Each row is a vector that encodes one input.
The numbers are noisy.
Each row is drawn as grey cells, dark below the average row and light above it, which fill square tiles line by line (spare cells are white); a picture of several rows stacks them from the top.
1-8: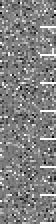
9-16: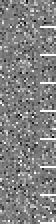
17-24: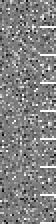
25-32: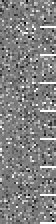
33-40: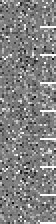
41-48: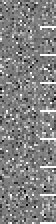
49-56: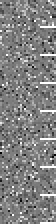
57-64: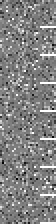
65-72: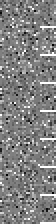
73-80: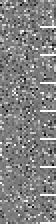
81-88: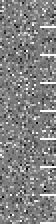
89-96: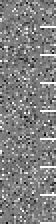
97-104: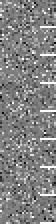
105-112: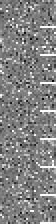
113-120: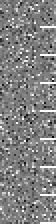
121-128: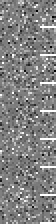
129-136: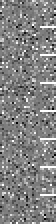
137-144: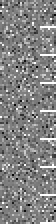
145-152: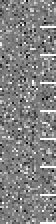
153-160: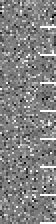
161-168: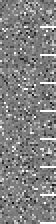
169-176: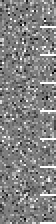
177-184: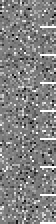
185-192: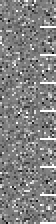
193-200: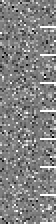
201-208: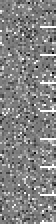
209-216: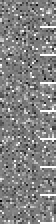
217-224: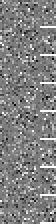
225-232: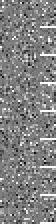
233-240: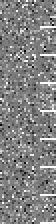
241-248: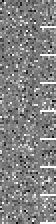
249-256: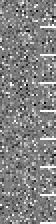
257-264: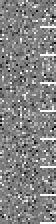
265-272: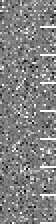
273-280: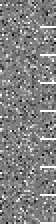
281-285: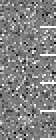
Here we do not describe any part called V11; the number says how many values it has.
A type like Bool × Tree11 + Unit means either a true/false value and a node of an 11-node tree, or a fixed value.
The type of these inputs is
Bool × Bool × Bool × Bool × Bool × Label5 × Label5 × (Label5 + Line7) × V11.
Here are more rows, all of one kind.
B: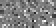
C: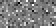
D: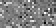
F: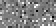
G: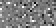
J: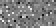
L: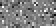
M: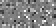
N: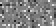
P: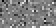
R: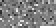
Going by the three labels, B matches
C, G, J and L.
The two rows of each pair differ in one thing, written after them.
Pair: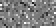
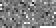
one of the five true/false values
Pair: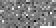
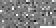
one of the two labels
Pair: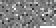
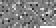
the place on the 7-point line
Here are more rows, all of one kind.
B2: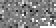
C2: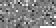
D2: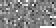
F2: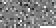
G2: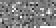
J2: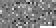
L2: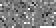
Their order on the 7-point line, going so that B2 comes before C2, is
B2, L2, F2, C2, J2, D2, G2.
